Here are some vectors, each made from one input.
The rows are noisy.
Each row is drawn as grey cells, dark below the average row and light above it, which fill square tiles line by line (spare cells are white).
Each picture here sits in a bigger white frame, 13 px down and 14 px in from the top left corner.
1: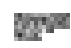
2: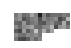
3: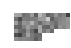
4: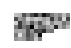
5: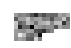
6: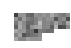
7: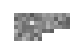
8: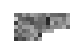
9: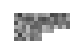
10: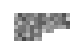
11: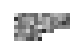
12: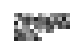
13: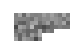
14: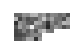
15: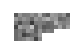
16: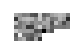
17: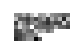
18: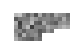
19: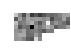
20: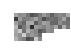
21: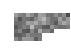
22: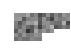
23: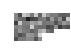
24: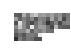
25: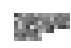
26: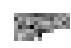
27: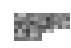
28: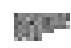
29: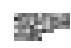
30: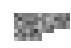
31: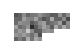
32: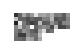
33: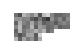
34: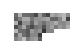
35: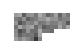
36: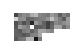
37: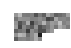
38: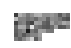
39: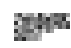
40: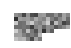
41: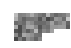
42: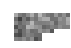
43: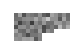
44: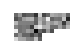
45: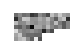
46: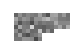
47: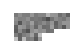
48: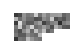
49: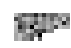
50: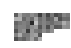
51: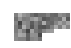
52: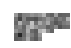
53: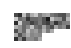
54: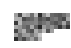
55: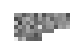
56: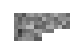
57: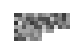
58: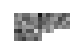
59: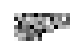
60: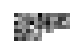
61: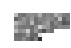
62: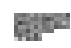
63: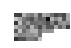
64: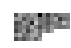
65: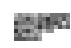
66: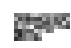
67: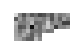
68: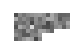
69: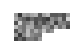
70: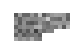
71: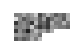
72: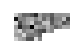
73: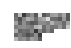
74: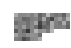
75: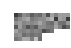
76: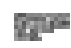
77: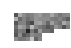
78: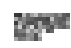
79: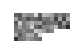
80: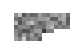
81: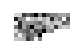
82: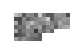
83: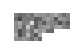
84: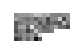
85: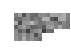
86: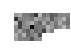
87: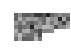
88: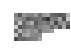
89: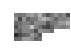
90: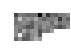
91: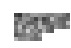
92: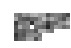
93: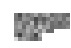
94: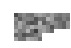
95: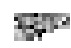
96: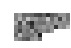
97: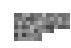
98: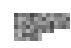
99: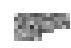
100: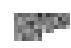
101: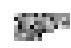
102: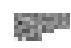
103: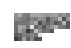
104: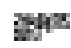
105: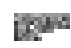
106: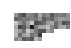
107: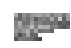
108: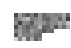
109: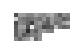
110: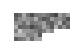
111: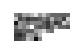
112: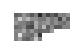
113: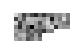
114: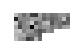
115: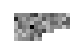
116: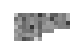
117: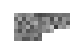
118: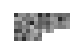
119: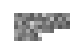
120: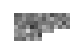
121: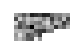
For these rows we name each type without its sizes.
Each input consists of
three true/false values, together with either a label, or a point on a line.
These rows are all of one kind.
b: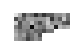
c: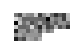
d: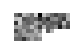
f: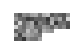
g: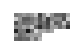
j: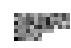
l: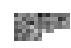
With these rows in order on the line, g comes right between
b and c.
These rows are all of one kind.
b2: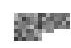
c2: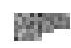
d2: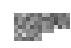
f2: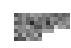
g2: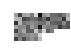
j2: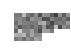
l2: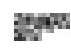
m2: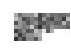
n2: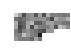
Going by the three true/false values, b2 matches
l2, m2 and n2.
